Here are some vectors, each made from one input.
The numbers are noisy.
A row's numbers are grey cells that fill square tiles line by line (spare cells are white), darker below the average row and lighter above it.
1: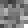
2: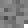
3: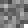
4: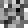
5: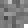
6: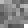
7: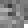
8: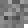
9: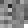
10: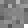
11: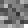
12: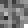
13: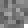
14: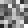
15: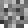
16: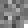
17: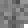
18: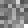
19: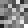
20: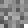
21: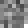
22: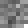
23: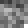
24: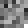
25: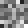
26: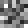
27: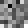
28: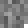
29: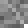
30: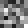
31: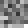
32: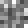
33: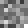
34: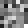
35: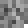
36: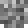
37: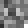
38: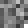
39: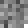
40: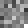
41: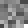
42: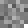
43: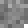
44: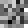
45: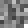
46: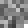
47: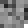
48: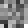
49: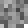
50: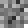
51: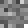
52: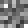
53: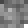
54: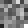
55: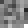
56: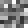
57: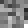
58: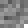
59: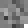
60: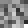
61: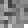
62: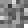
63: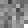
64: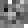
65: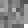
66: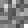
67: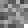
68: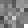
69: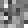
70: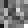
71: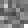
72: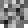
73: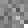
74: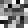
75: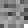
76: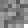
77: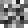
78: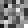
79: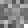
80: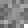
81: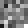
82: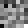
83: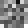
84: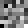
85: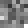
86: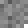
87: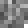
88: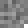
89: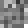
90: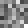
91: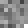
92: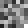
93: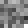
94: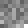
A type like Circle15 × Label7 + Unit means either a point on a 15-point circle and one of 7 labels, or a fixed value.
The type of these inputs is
Bool × (Tree9 + Unit) + Circle9.
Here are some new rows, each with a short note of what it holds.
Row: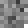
a node of a 9-node tree and a true/false value
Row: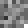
a node of a 9-node tree and a true/false value
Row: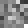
a true/false value
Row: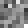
a node of a 9-node tree and a true/false value
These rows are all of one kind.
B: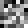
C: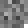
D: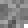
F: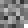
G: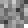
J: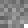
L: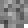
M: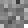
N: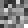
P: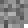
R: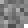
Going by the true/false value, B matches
D, M and R.
